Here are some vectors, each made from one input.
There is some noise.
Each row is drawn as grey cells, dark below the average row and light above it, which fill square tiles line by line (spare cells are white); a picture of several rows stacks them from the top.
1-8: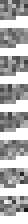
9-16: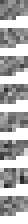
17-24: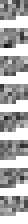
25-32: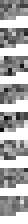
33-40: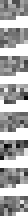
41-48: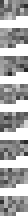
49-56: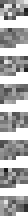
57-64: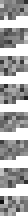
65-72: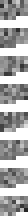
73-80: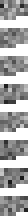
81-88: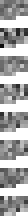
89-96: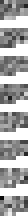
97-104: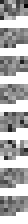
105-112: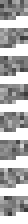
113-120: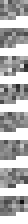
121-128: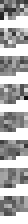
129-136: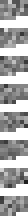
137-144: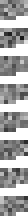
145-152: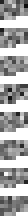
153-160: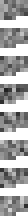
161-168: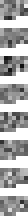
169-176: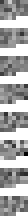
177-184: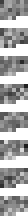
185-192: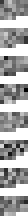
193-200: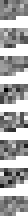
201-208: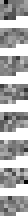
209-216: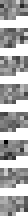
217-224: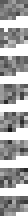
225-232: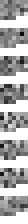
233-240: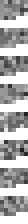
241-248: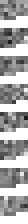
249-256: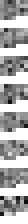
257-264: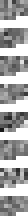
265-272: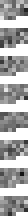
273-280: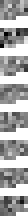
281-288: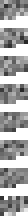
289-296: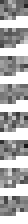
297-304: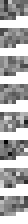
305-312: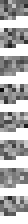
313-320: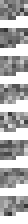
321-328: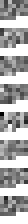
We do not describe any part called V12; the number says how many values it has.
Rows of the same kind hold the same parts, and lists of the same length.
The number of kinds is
2.
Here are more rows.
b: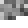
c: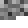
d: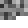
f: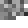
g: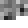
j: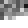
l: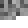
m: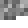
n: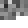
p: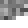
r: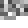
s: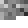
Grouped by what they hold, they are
b, c, f, g, p, s
d, j, l, m, n, r

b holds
a point on a 9-point line and a value of V12.
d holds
four true/false values.
